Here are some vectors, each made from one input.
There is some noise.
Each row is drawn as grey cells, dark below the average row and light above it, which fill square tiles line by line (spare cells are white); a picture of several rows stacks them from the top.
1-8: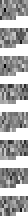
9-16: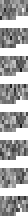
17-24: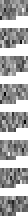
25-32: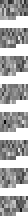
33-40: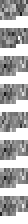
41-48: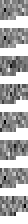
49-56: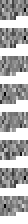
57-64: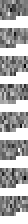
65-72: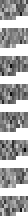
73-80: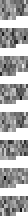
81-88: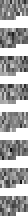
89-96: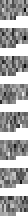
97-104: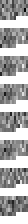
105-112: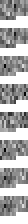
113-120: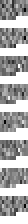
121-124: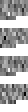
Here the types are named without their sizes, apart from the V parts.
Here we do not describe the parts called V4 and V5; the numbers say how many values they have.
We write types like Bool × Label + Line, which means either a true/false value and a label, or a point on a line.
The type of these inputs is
Bool × Bool × Bool + Line × Line + Unit + V4 × V5.
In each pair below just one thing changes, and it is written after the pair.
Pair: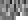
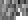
the value of V5
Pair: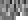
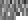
the value of V5
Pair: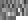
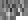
the value of V5
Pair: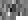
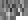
the value of V4
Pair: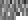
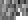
the value of V5
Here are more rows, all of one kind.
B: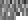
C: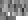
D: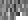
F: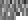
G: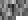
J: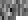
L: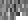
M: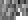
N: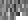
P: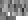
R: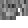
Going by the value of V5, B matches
C, F and P.
